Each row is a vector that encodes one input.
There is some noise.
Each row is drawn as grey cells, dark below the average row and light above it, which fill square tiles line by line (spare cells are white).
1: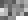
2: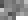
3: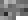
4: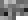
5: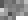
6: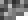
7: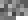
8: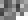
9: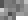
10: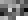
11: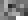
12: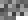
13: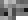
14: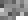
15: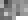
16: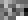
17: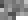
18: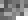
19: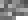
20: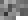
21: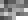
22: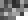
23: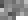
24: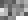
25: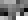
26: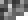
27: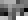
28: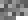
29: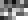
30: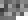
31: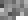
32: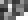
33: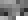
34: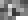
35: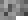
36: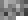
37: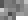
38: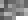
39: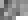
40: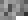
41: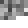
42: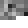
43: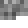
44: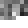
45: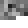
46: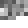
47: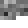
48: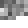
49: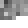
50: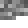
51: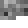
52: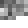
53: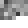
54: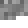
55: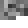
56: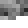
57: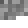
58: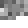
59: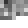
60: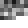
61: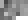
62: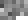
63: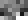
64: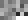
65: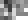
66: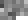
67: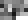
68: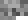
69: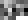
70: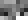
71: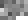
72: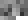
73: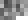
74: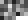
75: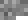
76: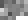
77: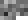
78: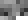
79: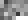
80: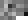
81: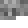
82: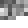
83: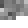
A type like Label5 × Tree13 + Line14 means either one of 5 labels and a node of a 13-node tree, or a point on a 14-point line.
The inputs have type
Tree11.
